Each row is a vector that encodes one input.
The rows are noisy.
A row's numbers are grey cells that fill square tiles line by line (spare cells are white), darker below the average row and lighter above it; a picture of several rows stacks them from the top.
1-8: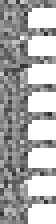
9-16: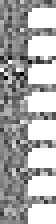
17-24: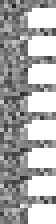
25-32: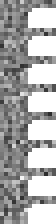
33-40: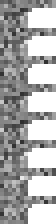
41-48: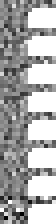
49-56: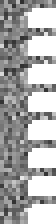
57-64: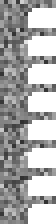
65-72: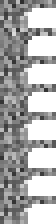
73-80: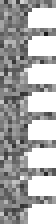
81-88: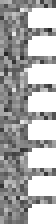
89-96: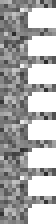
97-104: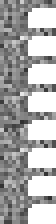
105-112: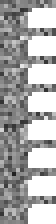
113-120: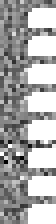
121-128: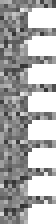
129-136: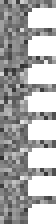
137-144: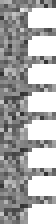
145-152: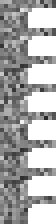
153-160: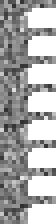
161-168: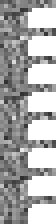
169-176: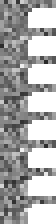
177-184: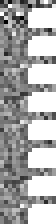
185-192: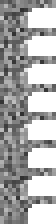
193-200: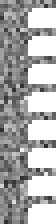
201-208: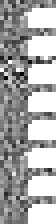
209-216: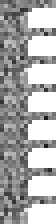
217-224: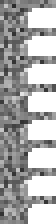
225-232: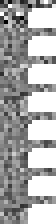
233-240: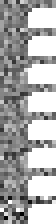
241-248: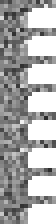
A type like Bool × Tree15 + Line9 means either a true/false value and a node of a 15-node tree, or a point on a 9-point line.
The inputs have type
List2(Line5).
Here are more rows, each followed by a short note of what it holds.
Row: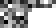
the empty list
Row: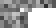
a list of two items
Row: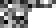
the empty list
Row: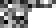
the empty list
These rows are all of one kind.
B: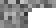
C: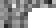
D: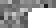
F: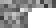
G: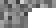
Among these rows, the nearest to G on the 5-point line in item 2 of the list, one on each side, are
B and D.
